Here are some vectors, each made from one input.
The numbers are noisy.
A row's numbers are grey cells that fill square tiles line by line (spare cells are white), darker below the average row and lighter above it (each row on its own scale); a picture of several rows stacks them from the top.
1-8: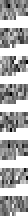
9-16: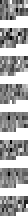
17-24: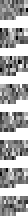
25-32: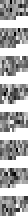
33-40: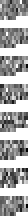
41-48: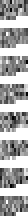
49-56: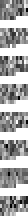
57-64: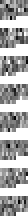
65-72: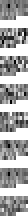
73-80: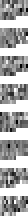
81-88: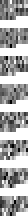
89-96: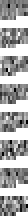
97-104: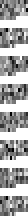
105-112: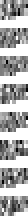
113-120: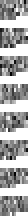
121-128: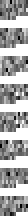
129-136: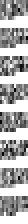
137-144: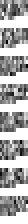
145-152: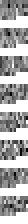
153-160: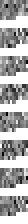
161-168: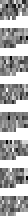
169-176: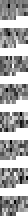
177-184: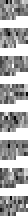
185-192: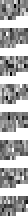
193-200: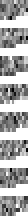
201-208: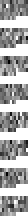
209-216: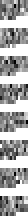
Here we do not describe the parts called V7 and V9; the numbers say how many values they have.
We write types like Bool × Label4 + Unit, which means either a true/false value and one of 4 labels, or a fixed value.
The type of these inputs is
Line4 + (Line5 + Line8 × V9) × V7.
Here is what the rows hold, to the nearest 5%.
About 10% of them hold a point on a 4-point line. The rest hold a value of V7, together with either a point on a 5-point line, or a point on an 8-point line and a value of V9.
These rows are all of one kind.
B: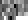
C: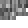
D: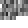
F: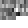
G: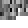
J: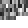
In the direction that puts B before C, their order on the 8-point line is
D, G, B, F, J, C.
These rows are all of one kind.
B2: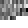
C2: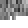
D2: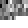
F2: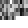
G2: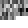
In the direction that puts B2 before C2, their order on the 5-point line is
B2, G2, F2, D2, C2.
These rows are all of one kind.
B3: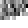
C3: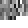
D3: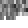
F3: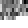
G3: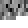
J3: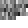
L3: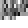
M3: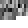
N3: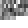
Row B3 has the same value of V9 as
J3, L3 and N3.
